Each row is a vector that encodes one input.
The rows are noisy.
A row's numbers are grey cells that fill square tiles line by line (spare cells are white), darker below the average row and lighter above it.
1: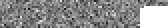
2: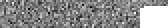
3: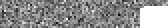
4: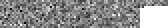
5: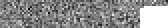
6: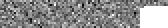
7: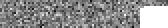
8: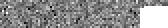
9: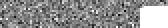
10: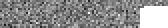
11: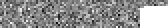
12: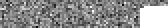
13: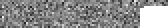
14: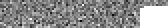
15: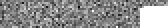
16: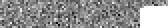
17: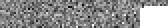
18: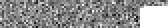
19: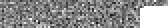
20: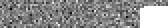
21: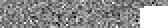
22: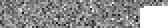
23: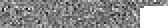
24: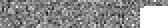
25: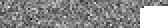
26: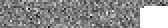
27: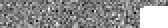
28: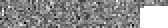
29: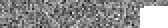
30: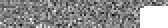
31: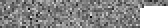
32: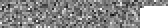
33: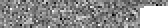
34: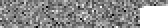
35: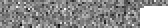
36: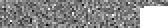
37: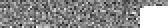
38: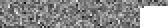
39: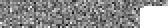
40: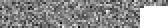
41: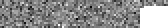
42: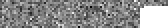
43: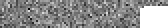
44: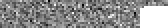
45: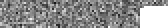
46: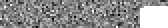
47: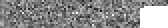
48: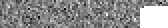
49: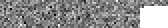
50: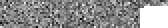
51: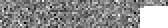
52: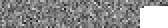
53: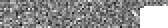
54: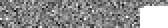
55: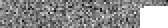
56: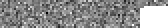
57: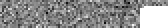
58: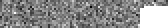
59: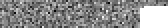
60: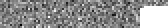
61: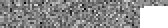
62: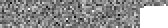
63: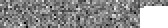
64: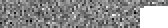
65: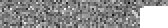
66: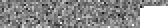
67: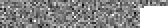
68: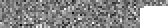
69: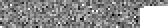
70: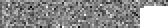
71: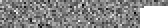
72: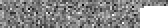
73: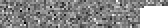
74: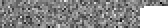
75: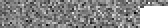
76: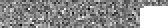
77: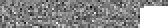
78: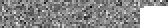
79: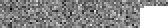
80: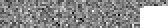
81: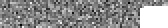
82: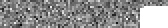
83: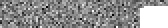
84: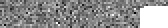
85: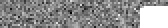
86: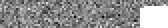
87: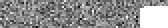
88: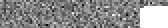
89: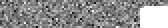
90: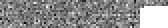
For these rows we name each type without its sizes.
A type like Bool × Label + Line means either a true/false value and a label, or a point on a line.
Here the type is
(Label + Line) × Line.
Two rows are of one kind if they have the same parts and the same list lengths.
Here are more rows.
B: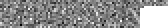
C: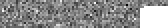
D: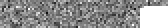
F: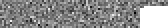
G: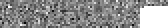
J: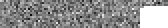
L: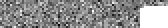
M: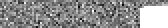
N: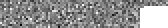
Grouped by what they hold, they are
B, D, L, M, N
C, F, G, J

